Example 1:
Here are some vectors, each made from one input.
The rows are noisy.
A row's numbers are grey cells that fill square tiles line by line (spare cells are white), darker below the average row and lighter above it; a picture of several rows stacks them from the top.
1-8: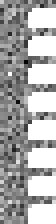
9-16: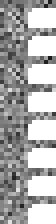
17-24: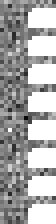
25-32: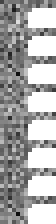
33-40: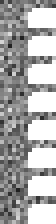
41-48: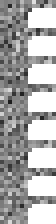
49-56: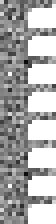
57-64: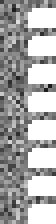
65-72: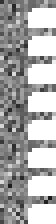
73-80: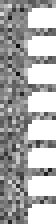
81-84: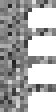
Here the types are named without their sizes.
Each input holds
either a label, or a node of a tree.
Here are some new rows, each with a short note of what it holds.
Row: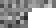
a label
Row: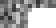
a node of a tree
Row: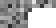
a label
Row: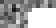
a node of a tree
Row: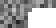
a label
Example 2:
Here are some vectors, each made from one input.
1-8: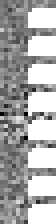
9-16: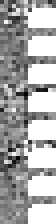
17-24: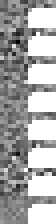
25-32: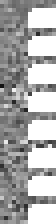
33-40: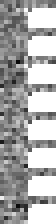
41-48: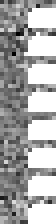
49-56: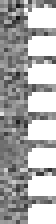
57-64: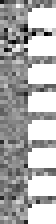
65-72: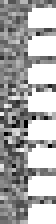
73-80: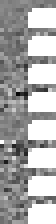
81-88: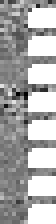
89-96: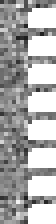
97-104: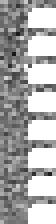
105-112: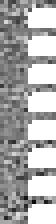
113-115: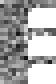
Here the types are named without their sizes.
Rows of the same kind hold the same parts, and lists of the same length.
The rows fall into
2 kinds.
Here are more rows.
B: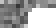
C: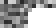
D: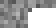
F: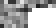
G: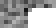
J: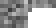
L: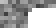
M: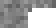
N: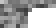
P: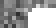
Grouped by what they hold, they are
B, C, D, F, G, J, L, M, N
P

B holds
a point on each of two lines and four true/false values.
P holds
a fixed value.
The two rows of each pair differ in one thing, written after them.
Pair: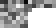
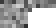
the place on one of the two lines
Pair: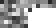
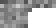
one of the four true/false values
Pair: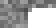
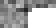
one of the four true/false values
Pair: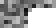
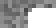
the place on one of the two lines
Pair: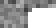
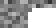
one of the four true/false values
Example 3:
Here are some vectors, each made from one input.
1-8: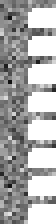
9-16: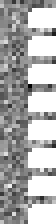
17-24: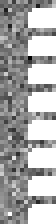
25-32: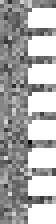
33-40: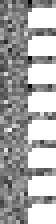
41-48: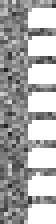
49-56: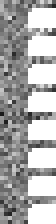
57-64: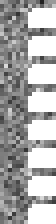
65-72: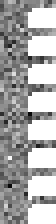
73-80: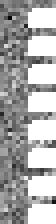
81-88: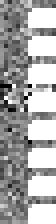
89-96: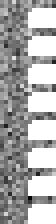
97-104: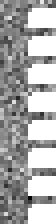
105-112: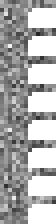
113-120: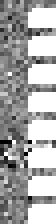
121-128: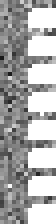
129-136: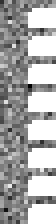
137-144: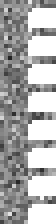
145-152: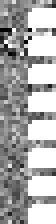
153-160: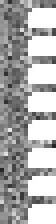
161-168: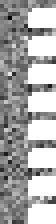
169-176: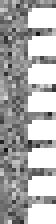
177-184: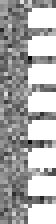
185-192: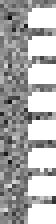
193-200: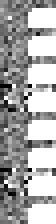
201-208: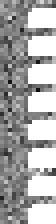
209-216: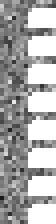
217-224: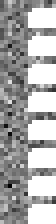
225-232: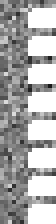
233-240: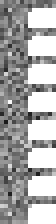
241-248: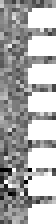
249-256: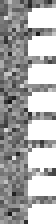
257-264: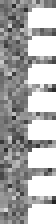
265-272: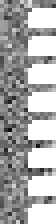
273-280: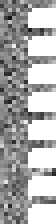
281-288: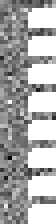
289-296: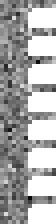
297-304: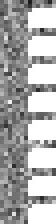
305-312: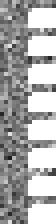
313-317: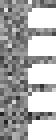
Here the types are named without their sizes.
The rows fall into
2 kinds.
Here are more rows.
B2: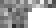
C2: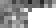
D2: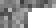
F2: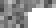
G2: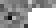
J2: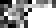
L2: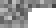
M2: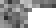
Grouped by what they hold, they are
B2, C2, D2, F2, G2, L2, M2
J2

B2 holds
a point on a circle and a true/false value.
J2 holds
a fixed value.
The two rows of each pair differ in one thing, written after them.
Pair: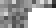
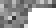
the true/false value
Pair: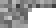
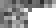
the place on the circle
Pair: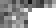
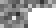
the true/false value
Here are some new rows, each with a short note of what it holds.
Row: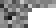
a point on a circle and a true/false value
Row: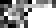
a fixed value
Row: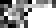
a fixed value
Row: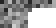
a point on a circle and a true/false value
